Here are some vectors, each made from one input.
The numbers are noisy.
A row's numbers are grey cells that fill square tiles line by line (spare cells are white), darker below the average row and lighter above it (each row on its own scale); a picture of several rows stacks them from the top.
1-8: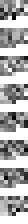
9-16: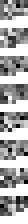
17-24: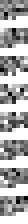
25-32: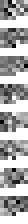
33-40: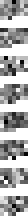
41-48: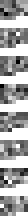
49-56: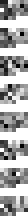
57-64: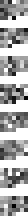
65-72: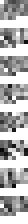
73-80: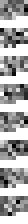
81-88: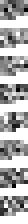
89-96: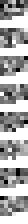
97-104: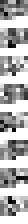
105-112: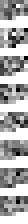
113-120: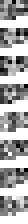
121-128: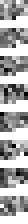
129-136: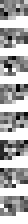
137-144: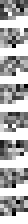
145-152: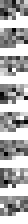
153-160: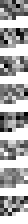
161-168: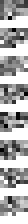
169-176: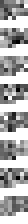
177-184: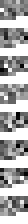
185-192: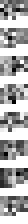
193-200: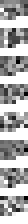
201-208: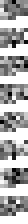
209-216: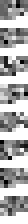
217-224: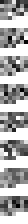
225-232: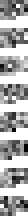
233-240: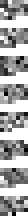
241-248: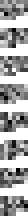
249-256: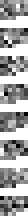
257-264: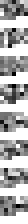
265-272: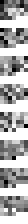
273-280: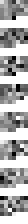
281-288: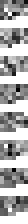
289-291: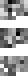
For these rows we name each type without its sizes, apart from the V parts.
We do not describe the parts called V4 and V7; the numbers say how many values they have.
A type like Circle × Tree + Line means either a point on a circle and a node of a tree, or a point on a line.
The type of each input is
(Circle + V4) × Line + V7.
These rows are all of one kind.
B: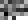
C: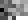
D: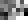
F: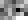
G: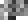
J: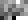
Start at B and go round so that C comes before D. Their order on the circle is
B, C, F, D, G, J.
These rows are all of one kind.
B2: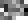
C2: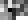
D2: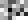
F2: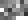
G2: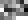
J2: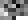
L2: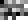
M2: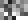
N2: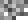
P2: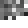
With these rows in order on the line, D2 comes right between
B2 and G2.
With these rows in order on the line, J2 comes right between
C2 and G2.
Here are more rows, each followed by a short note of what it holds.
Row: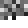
a point on a line and a value of V4
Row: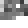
a point on a line and a value of V4
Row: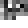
a point on a line and a value of V4
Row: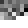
a point on a circle and a point on a line
